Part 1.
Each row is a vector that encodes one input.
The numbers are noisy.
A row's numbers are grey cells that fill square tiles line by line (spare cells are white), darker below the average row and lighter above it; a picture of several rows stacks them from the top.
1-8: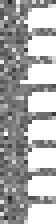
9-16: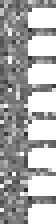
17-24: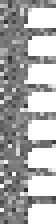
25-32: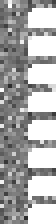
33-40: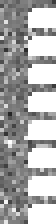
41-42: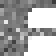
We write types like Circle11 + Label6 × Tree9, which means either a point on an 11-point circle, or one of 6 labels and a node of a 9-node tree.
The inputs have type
Tree9.
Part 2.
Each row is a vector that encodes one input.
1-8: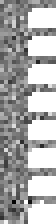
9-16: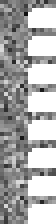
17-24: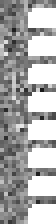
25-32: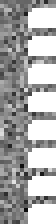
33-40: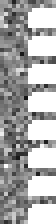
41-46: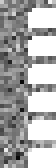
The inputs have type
Label10.
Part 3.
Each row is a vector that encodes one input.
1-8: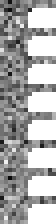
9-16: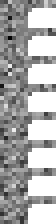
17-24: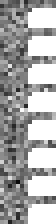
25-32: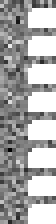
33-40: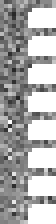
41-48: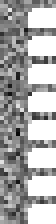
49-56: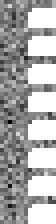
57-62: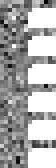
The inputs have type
Line11.
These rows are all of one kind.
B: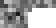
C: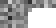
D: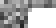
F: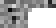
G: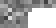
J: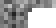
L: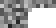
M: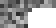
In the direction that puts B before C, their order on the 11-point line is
B, M, C, F, J, D, G, L.
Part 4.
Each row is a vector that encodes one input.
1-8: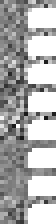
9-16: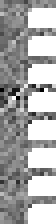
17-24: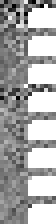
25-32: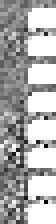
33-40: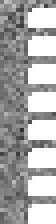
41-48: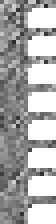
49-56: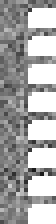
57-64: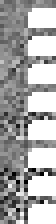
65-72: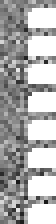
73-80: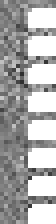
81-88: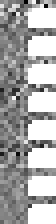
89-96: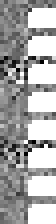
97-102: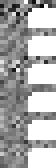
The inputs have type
Bool × Bool × Bool × Bool.
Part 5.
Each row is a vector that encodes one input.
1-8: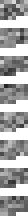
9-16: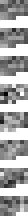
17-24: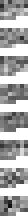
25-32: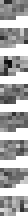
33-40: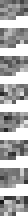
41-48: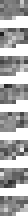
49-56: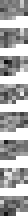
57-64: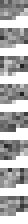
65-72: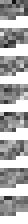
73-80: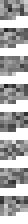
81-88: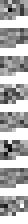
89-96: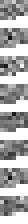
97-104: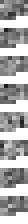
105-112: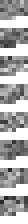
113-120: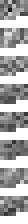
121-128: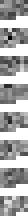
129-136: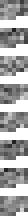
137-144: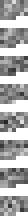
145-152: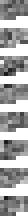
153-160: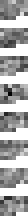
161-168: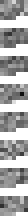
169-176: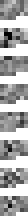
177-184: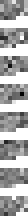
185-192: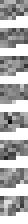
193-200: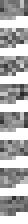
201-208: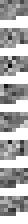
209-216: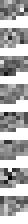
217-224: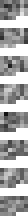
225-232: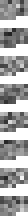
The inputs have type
Label9.
